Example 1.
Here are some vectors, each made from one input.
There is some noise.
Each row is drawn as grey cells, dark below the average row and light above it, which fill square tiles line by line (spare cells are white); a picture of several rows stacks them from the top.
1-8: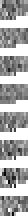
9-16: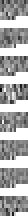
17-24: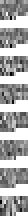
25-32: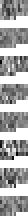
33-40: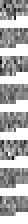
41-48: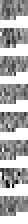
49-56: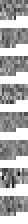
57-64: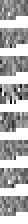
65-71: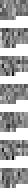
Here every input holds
a point on a 9-point line.
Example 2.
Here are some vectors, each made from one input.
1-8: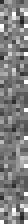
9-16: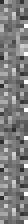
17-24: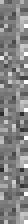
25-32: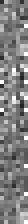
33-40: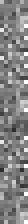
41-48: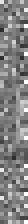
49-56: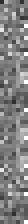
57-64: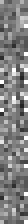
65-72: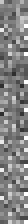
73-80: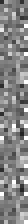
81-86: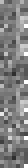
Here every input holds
a point on a 5-point line.
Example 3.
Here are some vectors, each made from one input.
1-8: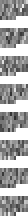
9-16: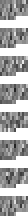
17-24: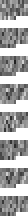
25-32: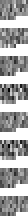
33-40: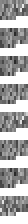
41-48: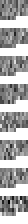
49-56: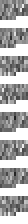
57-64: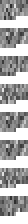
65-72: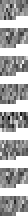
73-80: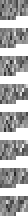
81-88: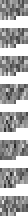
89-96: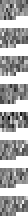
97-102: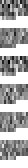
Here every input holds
either a point on a 9-point circle, or a fixed value.
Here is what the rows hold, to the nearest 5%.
About 95% of them hold a point on a 9-point circle. The rest hold a fixed value.
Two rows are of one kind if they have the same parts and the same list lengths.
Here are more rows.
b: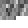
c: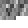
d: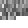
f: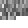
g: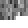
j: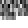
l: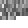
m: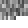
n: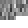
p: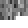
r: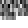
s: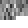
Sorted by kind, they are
b, c, d, f, g, l, m, n, p, s
j, r

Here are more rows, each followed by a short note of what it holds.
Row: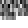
a fixed value
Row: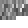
a point on a 9-point circle
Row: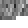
a point on a 9-point circle
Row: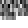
a fixed value
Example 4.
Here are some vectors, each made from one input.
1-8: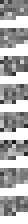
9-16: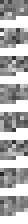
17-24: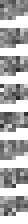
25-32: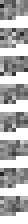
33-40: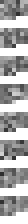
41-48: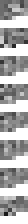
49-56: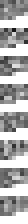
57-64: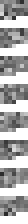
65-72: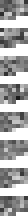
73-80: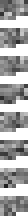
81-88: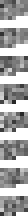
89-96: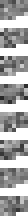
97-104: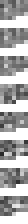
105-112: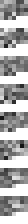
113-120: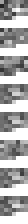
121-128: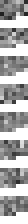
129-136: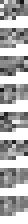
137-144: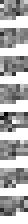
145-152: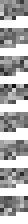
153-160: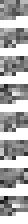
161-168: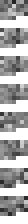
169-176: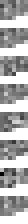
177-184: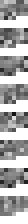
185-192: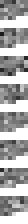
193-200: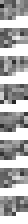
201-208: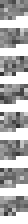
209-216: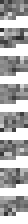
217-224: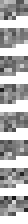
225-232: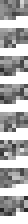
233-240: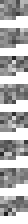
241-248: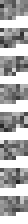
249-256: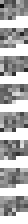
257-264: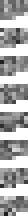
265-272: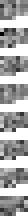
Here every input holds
one of 8 labels.
